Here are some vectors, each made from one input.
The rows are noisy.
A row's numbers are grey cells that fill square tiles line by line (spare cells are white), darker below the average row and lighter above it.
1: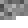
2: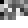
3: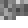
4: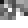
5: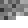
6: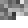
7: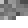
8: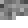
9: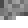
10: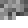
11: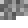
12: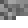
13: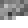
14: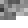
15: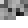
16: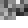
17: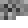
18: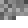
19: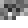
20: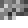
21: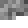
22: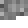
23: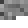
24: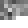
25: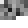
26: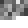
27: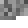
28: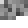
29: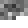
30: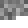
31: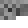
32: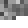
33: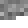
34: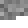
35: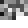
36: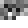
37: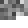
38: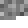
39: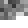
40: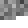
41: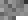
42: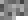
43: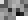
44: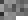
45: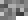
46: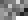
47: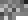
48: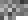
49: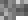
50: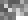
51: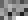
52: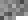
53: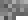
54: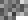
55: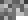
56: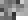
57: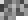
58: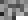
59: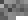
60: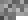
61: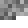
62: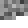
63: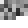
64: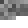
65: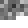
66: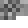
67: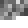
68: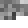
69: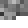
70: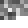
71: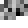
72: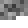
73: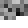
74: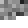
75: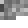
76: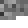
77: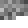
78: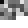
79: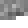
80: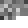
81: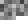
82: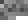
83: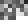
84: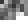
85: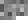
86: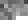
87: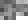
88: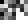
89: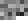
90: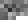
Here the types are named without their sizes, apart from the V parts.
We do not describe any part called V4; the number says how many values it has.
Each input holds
a point on a line, together with either a point on a line, or a value of V4.
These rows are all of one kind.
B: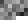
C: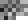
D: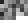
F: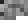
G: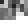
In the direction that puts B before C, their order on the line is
D, F, G, B, C.
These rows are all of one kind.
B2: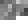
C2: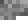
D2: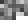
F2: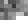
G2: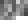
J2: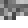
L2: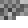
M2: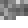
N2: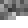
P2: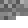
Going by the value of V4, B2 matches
D2, G2, J2 and M2.
